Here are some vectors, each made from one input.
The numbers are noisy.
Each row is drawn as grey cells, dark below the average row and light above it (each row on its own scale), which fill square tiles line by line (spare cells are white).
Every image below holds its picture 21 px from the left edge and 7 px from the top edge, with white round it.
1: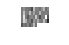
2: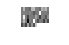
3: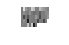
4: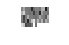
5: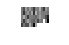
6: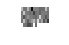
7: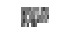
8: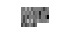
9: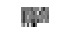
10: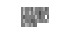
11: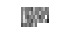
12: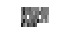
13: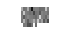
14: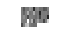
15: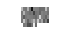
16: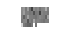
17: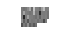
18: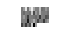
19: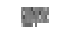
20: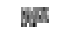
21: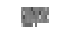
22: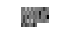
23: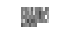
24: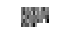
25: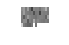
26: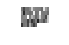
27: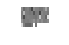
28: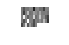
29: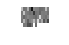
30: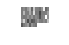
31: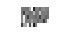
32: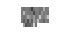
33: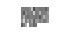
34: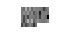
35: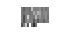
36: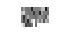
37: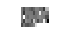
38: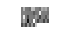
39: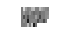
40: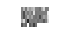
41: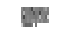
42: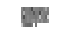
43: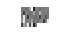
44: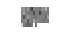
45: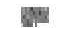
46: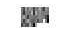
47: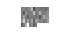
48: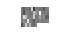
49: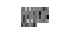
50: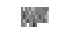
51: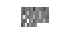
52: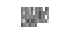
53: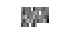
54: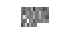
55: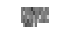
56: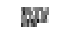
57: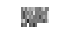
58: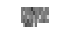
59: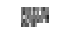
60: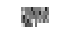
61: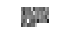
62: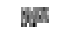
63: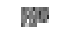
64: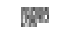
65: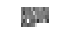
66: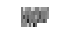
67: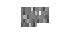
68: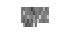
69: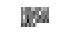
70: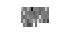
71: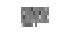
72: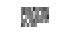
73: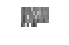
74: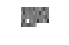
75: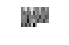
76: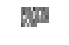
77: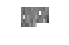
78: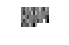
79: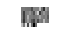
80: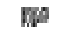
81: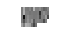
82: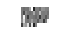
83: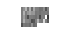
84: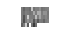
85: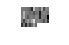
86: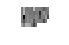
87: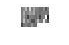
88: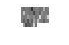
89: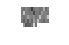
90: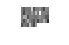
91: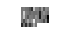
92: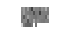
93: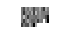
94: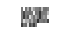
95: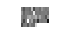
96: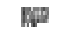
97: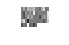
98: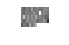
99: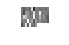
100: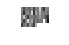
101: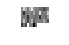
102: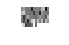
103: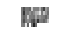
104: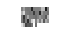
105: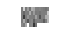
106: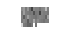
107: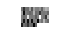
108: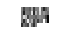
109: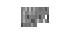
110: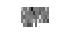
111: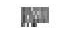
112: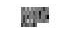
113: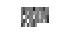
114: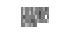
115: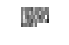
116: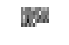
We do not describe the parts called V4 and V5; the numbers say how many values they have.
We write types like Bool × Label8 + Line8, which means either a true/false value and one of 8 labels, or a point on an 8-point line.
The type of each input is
Label6 × (Line6 + V4) + V5.
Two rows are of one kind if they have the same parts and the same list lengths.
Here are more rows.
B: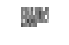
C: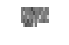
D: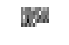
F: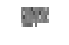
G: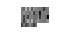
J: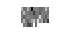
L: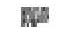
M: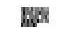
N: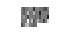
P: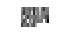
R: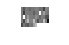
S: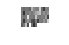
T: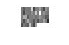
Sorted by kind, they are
B, D, G, N
C, F, J
L, M, P, R, S, T

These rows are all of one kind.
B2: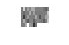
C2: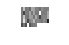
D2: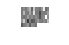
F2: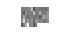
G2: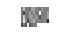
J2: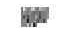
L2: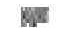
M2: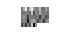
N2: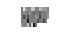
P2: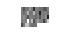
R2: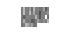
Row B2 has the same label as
J2, L2, N2 and R2.
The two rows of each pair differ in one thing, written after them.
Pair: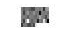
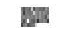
the place on the 6-point line
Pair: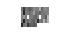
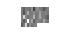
the label
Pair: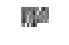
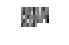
the label
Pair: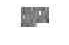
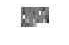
the place on the 6-point line
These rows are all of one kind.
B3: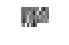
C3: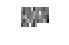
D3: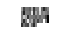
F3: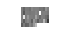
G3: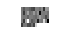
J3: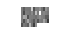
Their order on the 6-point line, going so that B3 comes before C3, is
G3, B3, D3, F3, J3, C3.
